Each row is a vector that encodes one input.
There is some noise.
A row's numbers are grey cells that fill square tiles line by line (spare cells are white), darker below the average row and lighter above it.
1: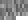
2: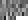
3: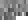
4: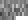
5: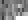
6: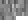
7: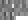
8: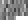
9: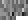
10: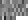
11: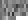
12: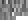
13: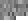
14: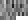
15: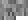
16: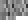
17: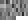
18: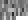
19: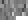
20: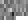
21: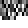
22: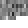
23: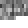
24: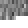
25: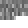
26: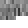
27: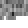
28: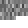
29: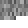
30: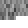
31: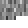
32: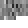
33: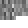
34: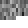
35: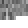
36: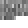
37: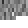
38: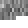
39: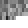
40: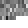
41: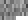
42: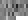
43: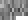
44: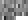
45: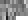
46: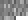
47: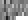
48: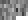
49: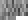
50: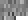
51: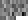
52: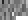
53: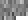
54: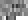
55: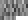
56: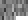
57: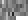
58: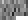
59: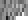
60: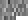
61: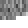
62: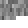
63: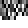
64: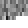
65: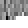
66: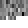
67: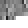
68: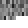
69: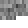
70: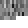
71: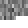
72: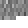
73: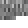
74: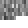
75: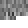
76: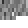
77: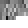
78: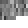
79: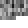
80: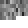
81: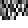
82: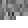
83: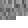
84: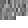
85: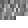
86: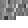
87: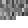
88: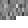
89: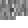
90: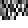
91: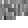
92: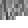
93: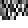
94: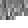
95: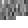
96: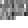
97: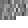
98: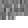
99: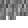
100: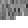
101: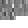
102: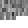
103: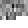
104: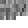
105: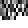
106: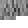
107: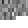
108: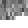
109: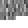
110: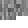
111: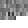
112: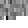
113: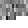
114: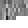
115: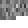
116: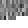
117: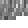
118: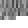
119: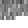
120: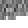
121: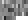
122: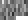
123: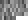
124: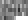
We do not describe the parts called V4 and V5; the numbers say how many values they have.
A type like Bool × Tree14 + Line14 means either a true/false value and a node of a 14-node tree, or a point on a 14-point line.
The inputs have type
Bool × Bool × Bool × Circle6 × Circle6 × V4 × V5 + Unit.
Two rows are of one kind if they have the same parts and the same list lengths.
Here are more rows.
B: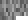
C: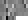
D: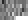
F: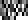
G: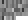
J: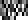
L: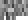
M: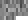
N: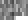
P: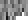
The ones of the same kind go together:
B, C, D, G, L, M, N, P
F, J

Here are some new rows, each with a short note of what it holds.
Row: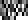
a fixed value
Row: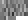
a point on each of two 6-point circles, three true/false values, a value of V4 and a value of V5
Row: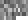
a point on each of two 6-point circles, three true/false values, a value of V4 and a value of V5
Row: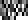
a fixed value
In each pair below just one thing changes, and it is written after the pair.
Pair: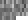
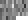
the value of V5
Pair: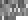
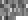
the place on one of the two 6-point circles
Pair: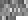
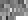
the place on one of the two 6-point circles
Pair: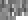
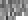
one of the three true/false values
